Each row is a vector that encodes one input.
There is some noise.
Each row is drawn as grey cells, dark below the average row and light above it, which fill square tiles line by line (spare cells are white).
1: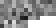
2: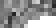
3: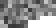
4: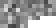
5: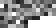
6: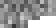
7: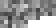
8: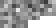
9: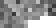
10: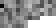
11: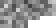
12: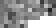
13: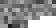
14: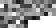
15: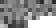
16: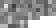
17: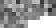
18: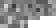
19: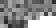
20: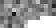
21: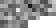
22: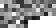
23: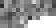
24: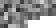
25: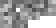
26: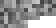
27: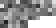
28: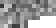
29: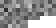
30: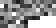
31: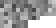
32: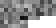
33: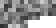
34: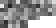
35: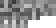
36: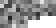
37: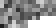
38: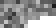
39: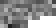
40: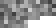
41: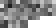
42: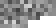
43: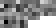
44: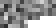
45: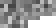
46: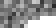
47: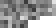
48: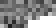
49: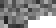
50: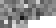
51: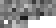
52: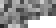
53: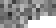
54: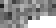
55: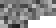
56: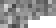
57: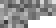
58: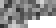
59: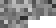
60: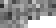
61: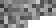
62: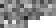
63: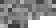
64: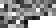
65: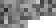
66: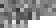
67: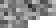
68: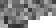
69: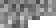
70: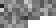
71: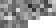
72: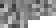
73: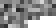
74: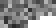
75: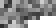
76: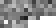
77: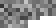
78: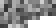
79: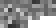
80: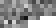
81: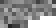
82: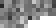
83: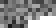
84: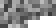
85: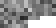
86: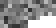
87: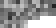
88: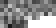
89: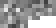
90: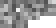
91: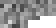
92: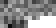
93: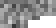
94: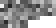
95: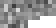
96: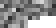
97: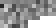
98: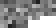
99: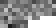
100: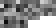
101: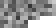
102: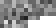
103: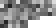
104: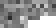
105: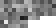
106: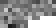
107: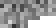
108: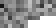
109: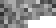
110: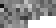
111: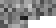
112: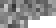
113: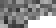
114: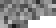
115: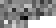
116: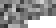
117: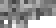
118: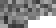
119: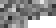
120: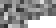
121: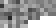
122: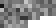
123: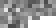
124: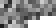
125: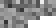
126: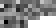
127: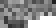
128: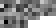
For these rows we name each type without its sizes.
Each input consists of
a list of items, each either a point on a circle, or a point on a line.
